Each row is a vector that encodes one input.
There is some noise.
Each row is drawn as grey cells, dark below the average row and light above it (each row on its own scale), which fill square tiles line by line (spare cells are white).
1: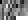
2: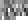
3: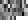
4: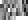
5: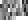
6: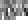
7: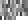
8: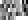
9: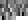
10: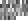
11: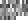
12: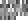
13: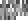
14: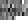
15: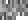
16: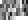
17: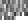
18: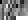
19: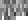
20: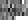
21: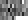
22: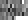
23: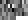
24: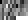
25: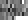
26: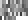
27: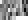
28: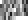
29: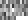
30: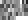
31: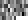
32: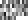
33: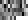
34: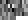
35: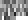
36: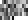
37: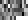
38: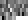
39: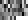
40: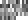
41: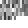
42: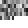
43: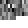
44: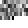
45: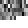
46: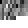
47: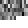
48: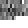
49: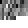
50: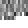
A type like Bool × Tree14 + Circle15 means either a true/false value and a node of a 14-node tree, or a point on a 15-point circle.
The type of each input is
List2(Line5).
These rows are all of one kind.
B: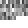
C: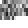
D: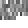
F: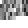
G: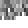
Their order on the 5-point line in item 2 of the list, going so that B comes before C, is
B, F, C, G, D.
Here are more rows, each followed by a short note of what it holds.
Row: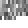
a list of two items
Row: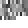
a list of two items
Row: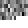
a list of one item
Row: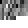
the empty list
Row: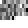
a list of two items
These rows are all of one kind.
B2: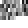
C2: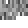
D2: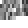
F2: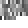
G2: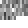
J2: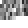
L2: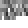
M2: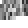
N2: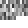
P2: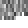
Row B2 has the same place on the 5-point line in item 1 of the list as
D2, J2 and M2.
